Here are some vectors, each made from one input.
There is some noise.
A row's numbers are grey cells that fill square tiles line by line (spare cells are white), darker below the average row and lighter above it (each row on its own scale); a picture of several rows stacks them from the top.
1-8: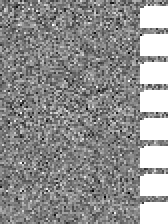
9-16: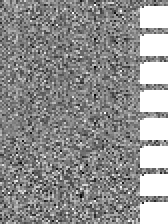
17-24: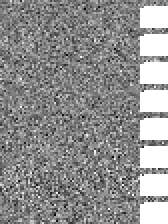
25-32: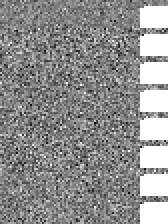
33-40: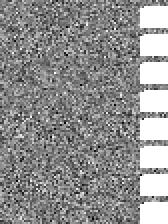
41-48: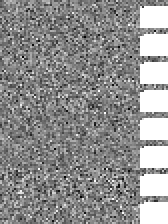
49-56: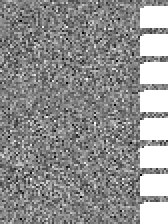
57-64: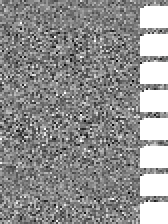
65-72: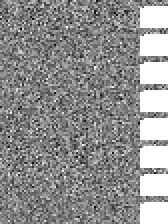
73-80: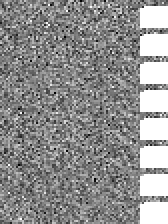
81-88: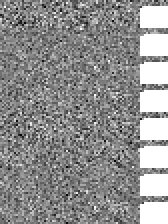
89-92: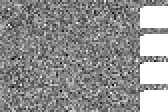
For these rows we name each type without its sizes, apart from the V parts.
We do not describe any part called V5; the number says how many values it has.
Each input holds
a point on a line, together with either a point on a line, or a value of V5.
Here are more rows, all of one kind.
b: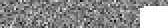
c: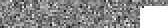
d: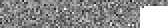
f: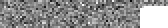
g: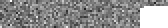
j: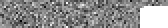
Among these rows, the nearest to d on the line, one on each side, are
b and c.
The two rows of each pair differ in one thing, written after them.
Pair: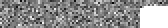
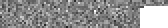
the place on the line
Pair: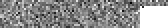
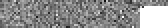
the value of V5
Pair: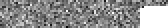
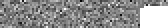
the value of V5
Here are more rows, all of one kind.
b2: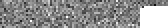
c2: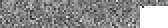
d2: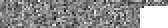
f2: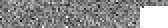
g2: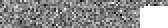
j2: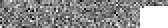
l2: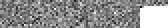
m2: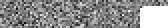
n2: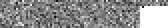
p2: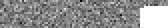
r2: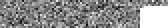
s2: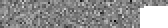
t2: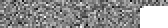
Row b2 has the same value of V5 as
l2 and p2.
